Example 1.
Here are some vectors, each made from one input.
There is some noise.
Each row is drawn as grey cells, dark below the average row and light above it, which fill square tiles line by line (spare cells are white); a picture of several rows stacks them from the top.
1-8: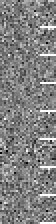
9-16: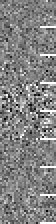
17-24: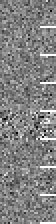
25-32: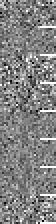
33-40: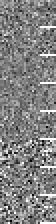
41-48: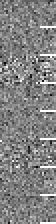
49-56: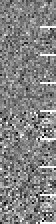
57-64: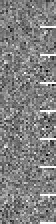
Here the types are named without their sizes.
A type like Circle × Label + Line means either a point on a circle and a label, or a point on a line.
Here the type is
(Bool × Bool × Bool + Unit) × Label.
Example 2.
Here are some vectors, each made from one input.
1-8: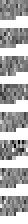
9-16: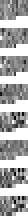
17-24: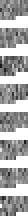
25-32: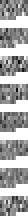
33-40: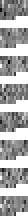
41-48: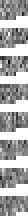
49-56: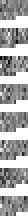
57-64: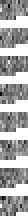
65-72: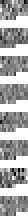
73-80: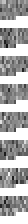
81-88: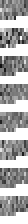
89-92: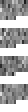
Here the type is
List2(Circle6).
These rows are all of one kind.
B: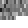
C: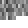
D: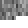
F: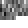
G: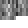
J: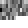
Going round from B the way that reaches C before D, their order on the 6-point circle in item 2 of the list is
B, J, C, F, D, G.
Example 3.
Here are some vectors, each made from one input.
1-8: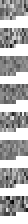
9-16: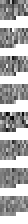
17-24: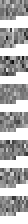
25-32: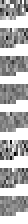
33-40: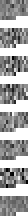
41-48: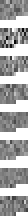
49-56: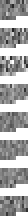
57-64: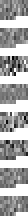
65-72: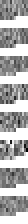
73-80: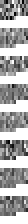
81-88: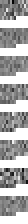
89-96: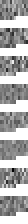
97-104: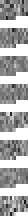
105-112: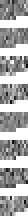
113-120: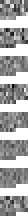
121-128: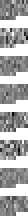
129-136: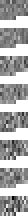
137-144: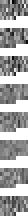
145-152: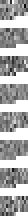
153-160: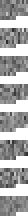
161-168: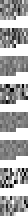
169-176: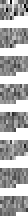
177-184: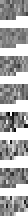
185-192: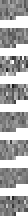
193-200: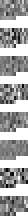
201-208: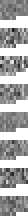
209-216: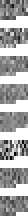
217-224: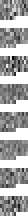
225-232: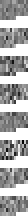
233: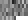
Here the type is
Bool × Line13.
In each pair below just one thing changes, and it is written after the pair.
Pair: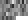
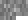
the true/false value
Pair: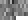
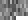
the true/false value
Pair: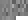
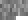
the place on the 13-point line
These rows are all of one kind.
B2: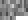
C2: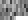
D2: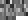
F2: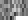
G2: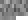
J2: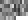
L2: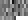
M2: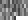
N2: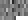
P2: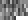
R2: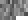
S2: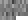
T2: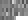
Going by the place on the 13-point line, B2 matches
D2, L2 and N2.
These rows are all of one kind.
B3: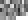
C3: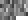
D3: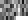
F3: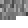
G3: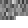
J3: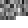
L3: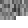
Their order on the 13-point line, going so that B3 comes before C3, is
B3, G3, L3, J3, D3, C3, F3.
